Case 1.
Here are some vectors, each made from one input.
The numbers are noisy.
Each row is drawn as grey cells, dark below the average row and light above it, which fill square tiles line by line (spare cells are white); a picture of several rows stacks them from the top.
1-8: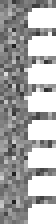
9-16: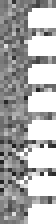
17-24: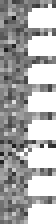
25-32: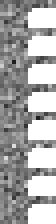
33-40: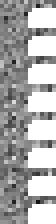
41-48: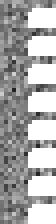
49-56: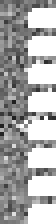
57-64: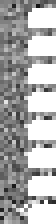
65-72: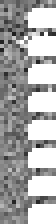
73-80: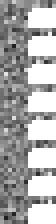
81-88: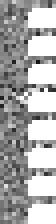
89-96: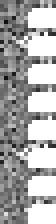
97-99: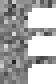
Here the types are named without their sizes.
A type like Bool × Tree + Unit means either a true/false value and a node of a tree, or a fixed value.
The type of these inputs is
List(Line).
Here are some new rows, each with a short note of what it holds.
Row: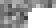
a list of one item
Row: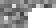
a list of one item
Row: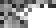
the empty list
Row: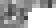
a list of one item
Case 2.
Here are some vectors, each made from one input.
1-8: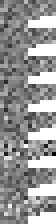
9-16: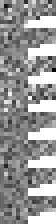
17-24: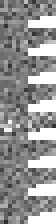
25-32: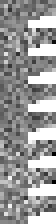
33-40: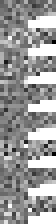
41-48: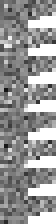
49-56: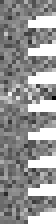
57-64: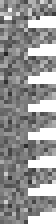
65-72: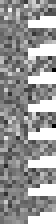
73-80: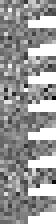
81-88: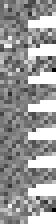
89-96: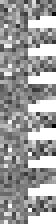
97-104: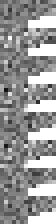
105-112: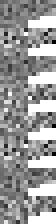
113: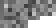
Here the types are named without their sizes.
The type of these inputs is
Label + Line.
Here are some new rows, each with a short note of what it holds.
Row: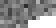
a point on a line
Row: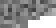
a point on a line
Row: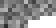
a point on a line
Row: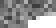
a point on a line
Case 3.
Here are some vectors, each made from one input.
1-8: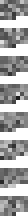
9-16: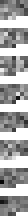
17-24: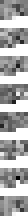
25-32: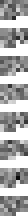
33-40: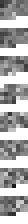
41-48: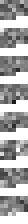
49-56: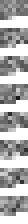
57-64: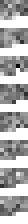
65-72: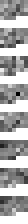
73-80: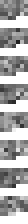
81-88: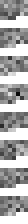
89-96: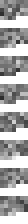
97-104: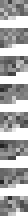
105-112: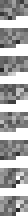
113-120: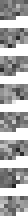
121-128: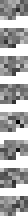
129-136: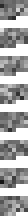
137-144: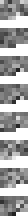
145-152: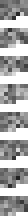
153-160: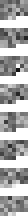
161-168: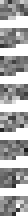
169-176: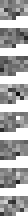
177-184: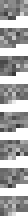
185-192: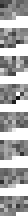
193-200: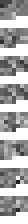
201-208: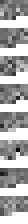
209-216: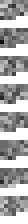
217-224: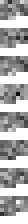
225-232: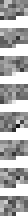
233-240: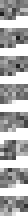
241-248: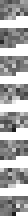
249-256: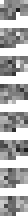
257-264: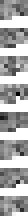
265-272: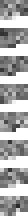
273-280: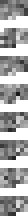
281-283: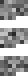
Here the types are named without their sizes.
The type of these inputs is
(Circle + Unit) × Label.
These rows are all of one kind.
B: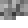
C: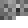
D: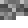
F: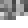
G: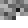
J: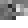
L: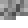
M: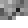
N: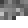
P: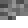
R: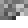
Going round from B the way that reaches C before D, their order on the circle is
B, P, C, D, N, J, F, R, G, M, L.
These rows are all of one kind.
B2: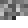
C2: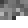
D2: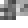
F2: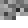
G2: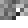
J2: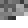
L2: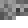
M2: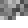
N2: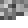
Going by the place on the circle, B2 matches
G2 and N2.
